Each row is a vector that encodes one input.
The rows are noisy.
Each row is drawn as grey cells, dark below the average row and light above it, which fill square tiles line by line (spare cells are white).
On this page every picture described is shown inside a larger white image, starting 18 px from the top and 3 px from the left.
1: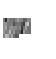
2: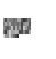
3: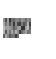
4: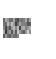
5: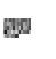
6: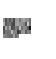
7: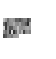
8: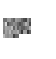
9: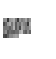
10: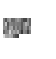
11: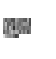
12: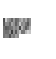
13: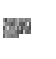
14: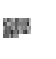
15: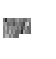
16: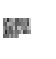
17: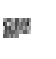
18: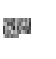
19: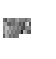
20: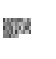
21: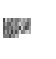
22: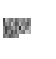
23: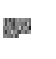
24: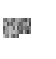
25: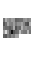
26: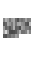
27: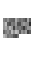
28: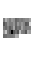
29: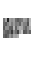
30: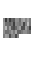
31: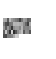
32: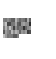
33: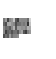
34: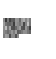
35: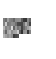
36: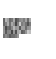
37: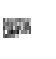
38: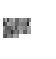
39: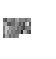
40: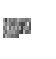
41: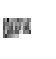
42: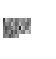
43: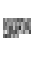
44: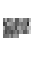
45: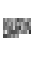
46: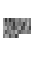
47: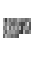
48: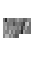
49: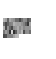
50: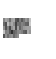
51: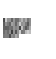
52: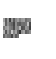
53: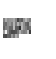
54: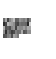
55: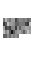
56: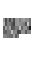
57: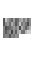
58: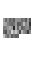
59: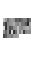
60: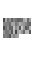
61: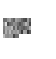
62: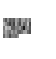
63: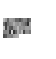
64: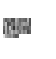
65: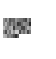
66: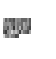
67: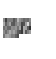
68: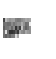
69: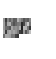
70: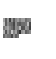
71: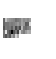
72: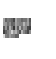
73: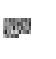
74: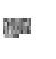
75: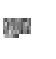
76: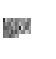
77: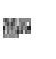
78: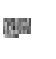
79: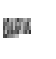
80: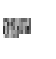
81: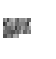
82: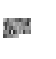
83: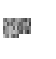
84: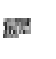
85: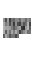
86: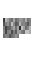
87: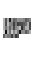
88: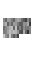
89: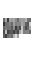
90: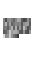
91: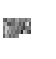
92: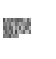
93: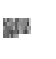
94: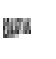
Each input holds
either four true/false values, or a list of up to three points on a 5-point line.
